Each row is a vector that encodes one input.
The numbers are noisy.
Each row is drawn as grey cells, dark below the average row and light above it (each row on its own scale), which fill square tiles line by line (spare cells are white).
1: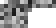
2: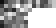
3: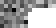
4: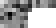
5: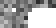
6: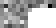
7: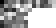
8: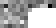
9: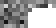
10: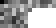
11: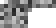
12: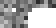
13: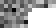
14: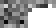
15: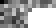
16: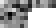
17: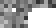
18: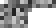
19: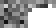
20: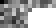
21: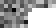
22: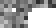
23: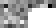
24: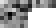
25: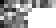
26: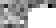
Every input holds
three true/false values.
